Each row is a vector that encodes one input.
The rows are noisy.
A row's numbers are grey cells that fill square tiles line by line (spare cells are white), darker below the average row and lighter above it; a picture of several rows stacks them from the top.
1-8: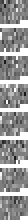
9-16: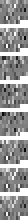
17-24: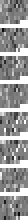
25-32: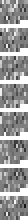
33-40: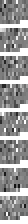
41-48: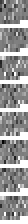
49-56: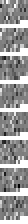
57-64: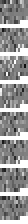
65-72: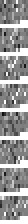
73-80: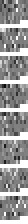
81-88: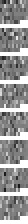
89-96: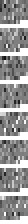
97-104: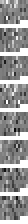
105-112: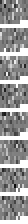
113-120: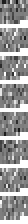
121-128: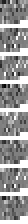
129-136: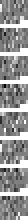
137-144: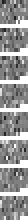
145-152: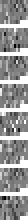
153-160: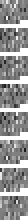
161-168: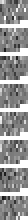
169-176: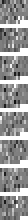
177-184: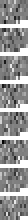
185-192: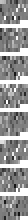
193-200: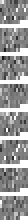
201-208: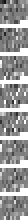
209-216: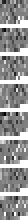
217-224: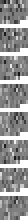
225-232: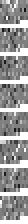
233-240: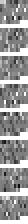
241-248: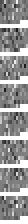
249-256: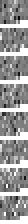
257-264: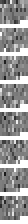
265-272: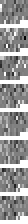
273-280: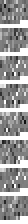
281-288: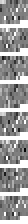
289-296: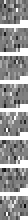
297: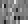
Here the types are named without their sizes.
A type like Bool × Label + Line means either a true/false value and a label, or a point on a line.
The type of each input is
Label.
